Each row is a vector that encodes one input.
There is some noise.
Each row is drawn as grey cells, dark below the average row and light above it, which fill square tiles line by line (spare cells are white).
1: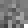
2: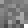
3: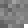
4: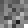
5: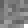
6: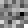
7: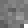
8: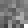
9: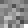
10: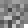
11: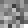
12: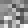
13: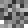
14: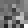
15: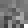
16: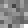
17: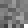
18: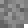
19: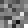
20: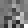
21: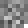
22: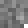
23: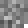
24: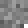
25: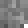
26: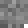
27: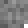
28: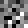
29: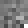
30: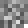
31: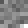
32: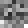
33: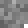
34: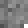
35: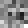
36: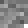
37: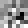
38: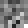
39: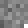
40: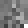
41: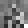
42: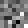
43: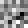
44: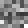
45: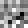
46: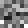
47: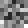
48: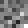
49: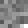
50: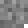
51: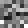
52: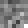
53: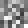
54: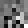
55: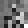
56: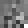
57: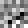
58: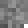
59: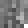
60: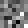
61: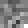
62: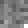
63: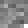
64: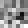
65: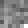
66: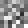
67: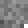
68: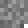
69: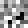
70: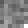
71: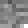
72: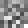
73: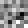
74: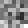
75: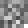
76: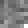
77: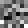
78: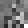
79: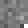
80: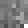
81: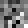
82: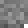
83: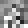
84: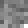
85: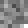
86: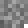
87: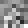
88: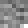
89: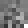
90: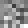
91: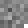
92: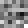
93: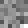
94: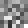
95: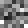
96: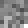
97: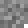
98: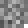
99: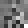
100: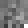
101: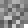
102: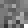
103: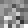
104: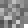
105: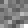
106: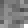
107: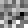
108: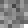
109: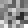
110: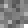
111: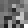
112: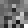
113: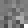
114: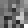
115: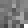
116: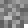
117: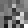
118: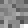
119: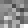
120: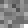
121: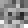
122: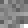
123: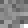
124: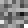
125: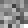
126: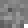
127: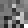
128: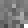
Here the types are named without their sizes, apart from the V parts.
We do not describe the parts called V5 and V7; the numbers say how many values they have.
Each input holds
a true/false value, together with either a point on a line and a value of V7, or a value of V5.
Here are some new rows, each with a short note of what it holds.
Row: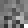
a point on a line, a true/false value and a value of V7
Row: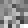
a true/false value and a value of V5
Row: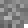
a point on a line, a true/false value and a value of V7
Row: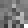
a point on a line, a true/false value and a value of V7
